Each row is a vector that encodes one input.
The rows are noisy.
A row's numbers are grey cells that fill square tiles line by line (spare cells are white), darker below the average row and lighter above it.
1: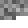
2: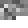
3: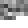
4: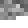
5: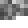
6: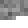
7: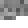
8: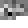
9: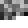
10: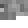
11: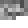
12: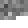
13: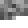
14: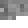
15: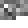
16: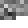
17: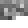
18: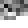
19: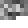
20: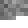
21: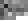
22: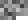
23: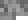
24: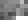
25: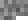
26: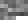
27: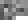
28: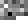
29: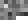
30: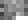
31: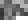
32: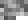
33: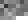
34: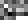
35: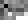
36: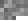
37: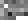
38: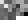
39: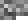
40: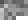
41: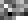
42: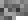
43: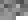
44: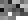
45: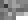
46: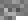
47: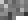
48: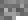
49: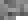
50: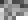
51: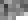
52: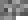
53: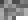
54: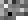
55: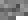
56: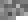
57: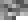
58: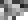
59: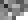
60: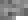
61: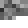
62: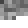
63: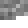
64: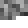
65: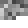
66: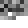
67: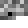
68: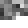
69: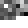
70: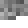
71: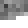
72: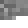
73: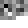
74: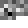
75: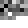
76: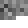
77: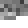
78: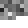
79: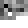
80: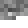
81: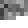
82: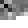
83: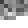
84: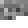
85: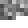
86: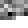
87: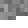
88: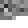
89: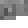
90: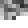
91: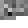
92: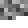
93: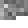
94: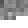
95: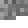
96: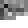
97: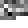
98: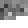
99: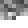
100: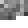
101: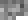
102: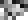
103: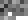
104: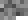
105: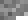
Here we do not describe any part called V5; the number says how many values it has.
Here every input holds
a true/false value, together with either a point on a 6-point line, or a value of V5.
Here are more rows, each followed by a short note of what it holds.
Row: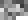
a true/false value and a value of V5
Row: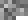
a point on a 6-point line and a true/false value
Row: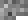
a point on a 6-point line and a true/false value
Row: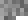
a point on a 6-point line and a true/false value
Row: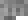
a point on a 6-point line and a true/false value
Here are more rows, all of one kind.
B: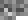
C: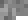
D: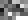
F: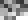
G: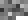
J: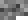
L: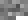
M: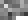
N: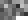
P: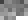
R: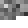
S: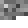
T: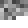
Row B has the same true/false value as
C, F, M and P.
